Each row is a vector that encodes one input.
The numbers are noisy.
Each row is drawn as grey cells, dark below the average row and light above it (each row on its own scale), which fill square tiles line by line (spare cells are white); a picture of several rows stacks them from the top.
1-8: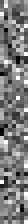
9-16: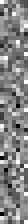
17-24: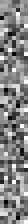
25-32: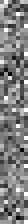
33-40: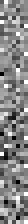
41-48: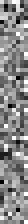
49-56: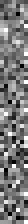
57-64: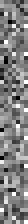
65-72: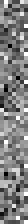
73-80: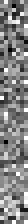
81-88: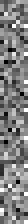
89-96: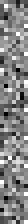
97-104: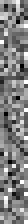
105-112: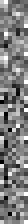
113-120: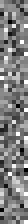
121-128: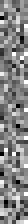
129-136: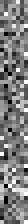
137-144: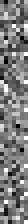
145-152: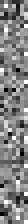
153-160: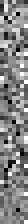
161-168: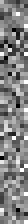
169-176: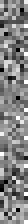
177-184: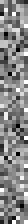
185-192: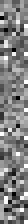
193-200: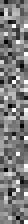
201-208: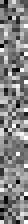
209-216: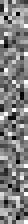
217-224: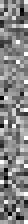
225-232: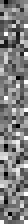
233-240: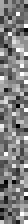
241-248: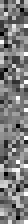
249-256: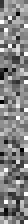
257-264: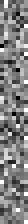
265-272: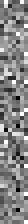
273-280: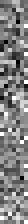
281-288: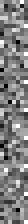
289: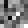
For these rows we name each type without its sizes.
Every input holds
a label, together with either a label, or four true/false values.
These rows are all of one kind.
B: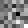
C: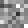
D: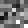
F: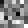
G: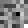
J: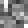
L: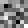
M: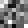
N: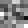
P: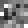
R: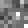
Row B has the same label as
D, G and M.
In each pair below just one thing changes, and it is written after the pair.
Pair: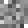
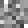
one of the four true/false values
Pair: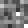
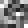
one of the four true/false values
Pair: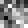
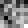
one of the four true/false values
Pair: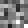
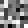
one of the four true/false values
